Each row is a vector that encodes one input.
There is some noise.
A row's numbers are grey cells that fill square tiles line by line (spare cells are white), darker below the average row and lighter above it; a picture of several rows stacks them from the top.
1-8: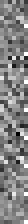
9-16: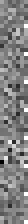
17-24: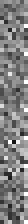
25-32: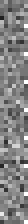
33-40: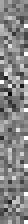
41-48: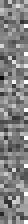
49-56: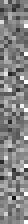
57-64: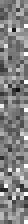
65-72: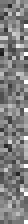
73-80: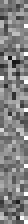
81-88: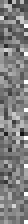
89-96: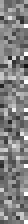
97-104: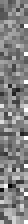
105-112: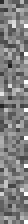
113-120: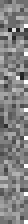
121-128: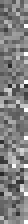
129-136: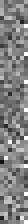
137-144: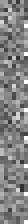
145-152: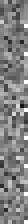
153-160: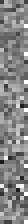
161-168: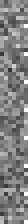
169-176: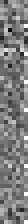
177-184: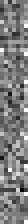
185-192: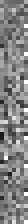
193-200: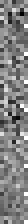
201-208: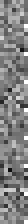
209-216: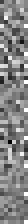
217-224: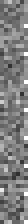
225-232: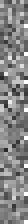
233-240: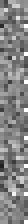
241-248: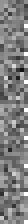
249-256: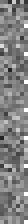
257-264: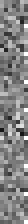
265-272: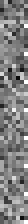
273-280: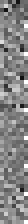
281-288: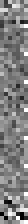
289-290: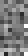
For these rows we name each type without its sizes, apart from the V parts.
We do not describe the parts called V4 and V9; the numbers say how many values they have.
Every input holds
either a point on a line, or a true/false value and a value of V9, or a value of V4.
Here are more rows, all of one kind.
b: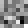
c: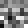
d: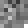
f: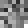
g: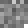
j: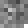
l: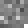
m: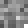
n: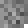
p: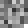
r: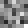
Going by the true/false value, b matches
d, f, j and n.
